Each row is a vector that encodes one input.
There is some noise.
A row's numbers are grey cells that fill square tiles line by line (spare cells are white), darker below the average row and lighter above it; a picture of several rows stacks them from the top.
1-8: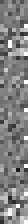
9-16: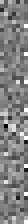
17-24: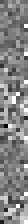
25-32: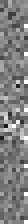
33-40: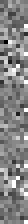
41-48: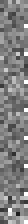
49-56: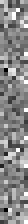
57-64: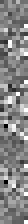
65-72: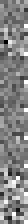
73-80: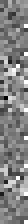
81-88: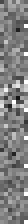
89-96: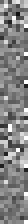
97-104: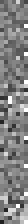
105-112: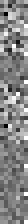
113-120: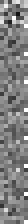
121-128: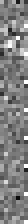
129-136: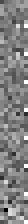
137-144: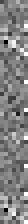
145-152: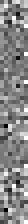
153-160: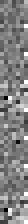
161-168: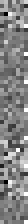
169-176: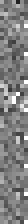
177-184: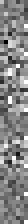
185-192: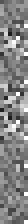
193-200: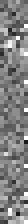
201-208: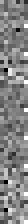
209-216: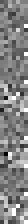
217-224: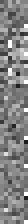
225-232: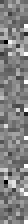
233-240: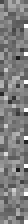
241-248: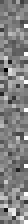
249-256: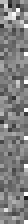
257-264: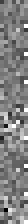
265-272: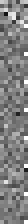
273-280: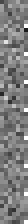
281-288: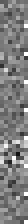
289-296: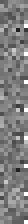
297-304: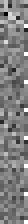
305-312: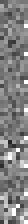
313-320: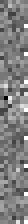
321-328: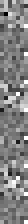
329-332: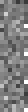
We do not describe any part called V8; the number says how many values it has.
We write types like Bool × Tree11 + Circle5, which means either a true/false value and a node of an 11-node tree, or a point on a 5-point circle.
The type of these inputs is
List2(Line5) + List2(V8) × Tree11.
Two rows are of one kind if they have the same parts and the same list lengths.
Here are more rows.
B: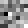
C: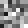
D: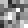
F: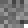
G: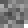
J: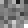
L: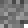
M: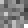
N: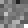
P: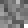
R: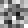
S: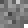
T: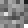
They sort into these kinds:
B
C, D
F, L, P
G, S
J, M, N, T
R

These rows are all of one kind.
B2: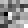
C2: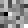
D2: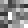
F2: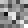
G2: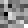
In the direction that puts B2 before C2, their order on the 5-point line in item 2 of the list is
D2, G2, B2, F2, C2.
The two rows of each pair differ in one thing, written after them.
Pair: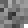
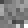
the node of the tree
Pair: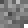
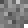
the value of V8 in item 1 of the list
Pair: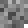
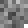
the value of V8 in item 2 of the list
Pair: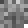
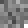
the node of the tree
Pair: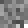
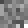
the value of V8 in item 2 of the list
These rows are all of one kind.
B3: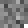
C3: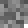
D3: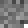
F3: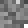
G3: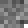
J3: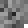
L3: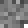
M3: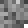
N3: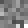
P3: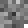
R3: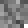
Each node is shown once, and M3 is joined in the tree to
F3.
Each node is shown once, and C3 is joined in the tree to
R3.
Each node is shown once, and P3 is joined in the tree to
F3 and J3.
